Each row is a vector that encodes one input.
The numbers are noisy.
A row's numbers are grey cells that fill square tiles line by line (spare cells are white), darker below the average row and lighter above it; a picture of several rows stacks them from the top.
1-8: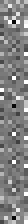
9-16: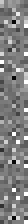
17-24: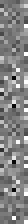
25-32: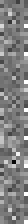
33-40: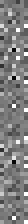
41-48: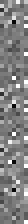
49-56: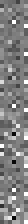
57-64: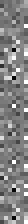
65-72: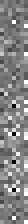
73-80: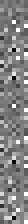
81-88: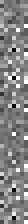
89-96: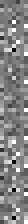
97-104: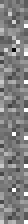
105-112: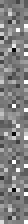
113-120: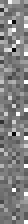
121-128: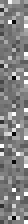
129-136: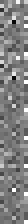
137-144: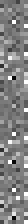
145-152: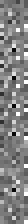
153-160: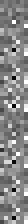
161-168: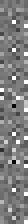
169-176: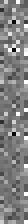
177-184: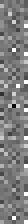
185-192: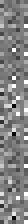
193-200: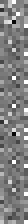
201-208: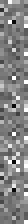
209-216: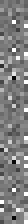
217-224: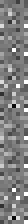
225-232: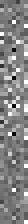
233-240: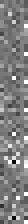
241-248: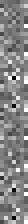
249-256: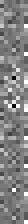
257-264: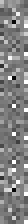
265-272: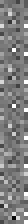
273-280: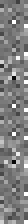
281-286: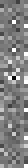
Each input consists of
either one of 8 labels, or three true/false values.
